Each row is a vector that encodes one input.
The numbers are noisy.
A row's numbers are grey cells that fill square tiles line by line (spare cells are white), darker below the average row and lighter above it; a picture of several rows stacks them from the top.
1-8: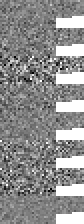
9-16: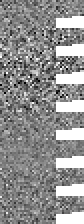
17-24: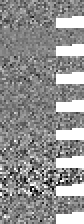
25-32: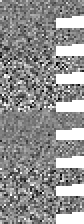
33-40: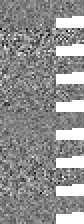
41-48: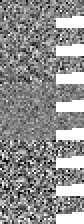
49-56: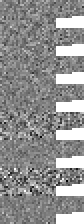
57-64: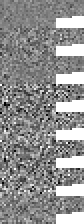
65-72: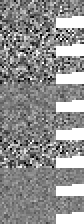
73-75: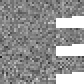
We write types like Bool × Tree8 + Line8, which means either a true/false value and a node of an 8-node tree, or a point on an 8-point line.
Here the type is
(Circle6 + Unit) × Line10.
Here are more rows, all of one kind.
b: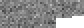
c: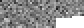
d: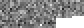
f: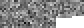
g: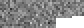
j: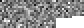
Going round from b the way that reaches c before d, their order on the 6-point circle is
b, f, j, g, c, d.
